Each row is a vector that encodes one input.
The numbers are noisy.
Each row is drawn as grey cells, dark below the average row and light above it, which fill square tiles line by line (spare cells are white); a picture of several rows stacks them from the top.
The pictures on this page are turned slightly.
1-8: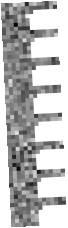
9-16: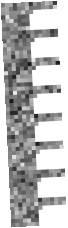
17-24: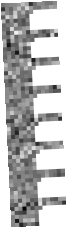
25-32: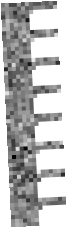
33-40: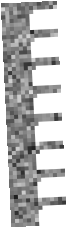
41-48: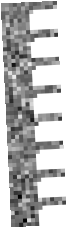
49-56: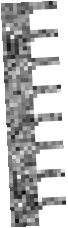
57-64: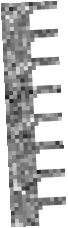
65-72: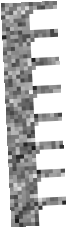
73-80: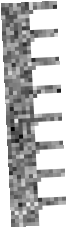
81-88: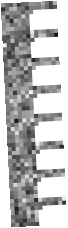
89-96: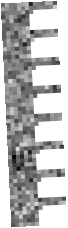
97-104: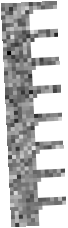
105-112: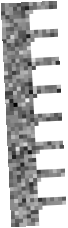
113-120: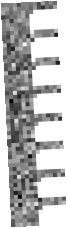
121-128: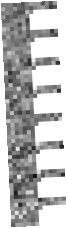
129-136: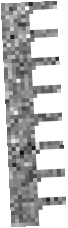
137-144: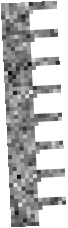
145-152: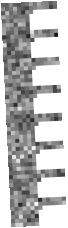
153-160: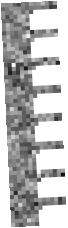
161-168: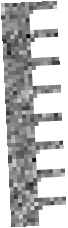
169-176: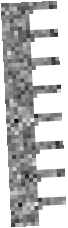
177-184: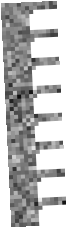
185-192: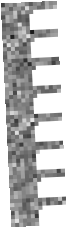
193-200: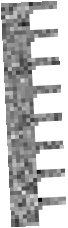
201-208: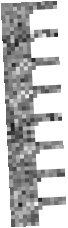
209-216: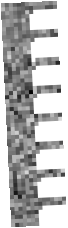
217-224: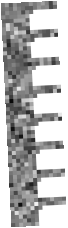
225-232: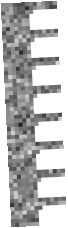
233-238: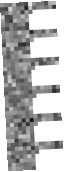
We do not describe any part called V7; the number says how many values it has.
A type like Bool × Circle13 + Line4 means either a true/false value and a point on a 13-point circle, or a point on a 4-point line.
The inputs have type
Bool × Label8 × Line5 × (Line5 + V7).
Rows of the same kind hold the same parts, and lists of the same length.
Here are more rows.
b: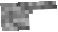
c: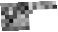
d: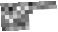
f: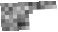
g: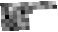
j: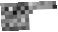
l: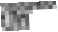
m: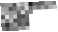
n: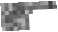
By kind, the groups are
b, d, f
c, g, j, l, m, n

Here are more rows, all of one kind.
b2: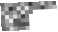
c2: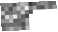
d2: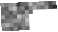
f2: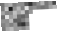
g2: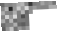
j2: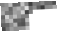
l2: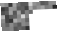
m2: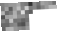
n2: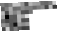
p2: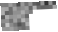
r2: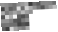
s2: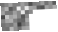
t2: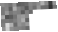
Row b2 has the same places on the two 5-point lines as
f2 and g2.
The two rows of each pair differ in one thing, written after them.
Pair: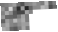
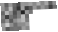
the label
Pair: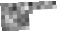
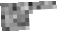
the label
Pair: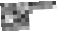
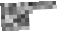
the true/false value
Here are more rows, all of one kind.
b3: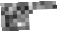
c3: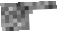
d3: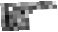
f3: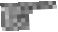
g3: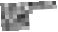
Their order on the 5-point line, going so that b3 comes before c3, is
d3, b3, c3, f3, g3.
